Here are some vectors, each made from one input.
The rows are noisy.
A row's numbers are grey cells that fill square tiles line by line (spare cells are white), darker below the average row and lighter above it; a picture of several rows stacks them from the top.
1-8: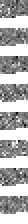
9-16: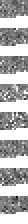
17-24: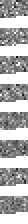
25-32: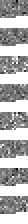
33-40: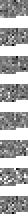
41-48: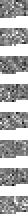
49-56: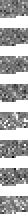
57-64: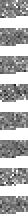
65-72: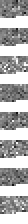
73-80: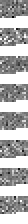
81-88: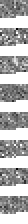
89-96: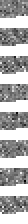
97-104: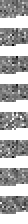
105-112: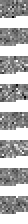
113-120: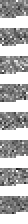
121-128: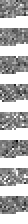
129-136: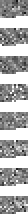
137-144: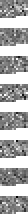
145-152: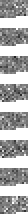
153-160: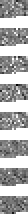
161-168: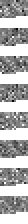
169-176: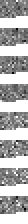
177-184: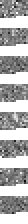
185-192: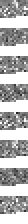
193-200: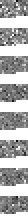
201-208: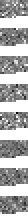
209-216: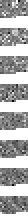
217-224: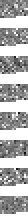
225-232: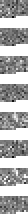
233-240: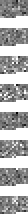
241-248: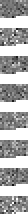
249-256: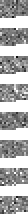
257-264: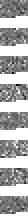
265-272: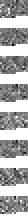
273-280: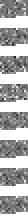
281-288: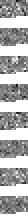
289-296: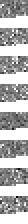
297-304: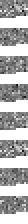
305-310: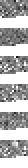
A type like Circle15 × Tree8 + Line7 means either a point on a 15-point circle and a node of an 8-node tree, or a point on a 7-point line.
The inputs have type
Bool × Bool × Bool × (Line9 + Tree14).
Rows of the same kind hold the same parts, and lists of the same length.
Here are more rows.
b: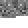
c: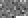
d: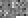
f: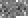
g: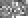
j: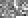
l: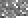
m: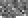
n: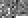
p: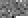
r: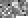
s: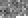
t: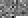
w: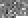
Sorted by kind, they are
b, c, f, m, n, p, s, t, w
d, g, j, l, r

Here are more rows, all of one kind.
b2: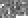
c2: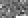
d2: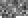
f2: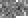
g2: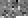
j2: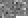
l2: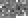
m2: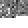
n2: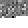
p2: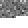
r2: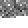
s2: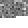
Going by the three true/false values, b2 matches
j2 and s2.
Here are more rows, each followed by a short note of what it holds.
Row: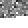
a point on a 9-point line and three true/false values
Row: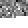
a point on a 9-point line and three true/false values
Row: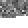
a node of a 14-node tree and three true/false values
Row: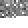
a point on a 9-point line and three true/false values
